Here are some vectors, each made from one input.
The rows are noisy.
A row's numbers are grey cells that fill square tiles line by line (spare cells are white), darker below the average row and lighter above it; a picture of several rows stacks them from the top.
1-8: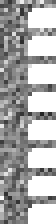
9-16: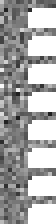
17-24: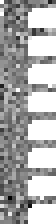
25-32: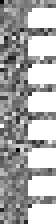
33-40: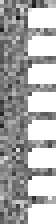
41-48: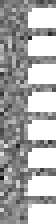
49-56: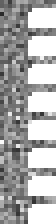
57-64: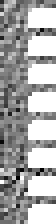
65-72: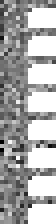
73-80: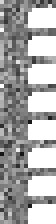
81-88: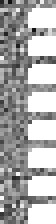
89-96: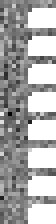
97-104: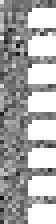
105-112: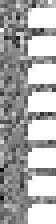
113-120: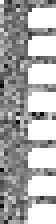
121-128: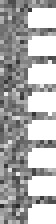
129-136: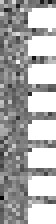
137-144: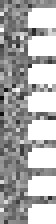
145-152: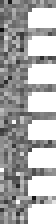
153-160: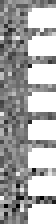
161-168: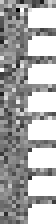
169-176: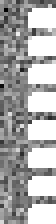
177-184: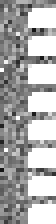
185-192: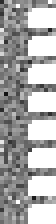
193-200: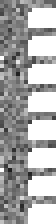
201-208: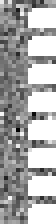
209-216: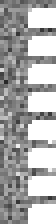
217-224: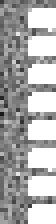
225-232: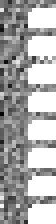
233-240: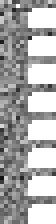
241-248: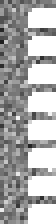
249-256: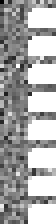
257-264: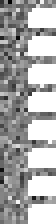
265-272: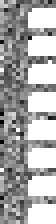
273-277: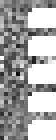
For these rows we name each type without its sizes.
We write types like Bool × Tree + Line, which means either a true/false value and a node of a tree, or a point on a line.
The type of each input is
(Bool × Bool × Bool × Bool + Unit) × Tree.
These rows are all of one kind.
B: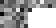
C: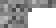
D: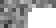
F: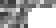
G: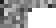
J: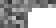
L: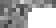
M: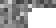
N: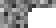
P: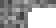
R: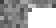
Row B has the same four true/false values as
J and P.
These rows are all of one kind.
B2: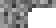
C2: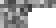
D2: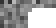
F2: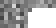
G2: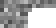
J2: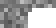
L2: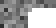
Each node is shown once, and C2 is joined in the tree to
B2.
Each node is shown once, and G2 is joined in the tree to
J2 and L2.
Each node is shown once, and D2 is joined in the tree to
F2 and L2.
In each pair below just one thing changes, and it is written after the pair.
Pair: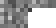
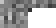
one of the four true/false values
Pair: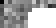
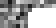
the node of the tree
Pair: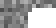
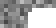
one of the four true/false values
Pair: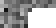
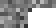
one of the four true/false values
